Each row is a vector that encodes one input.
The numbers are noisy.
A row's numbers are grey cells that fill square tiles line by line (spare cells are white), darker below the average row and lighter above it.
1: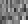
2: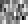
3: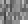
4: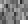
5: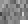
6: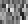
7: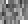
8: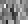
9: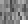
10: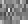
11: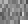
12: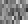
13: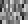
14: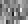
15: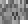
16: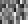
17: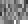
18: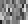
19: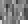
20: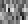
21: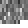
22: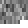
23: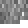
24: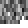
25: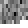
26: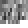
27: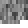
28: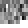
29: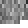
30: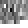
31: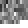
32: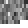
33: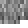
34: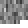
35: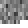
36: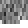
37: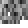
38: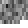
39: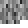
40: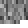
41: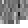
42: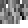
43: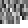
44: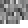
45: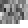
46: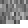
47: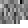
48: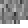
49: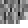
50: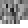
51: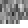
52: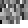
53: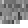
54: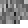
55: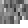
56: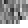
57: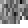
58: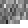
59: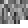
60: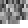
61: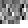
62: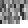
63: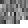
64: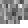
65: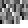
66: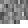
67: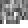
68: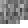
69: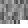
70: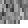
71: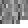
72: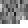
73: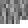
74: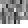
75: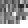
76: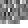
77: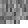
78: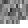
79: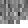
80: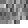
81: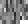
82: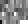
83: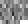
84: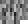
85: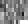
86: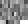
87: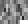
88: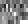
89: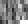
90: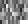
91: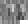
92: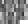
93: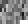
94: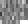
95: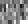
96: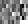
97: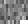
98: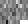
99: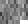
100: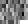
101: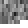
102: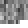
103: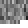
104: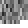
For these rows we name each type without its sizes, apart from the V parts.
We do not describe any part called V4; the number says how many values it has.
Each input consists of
a point on each of two lines, together with either four true/false values, or a value of V4.
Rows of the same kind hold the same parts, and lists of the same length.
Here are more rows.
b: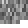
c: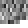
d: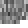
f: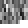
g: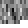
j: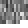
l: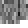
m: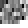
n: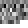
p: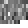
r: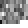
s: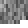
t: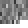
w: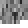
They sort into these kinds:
b, c, d, f, j, l, n, p, s, t, w
g, m, r

